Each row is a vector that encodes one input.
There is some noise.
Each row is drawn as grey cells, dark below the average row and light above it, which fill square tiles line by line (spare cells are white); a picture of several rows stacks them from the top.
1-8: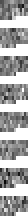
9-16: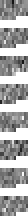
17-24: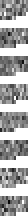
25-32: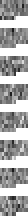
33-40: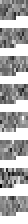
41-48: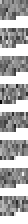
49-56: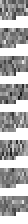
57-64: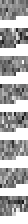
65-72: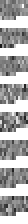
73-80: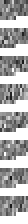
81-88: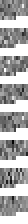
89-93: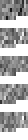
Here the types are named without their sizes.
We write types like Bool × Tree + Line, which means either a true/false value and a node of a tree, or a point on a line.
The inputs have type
Bool × Bool × Bool + Circle + Unit.
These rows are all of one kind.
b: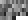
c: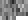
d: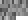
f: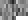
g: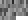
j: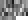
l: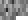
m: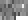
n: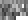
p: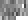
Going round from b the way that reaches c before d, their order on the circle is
b, n, m, p, c, j, f, l, g, d.
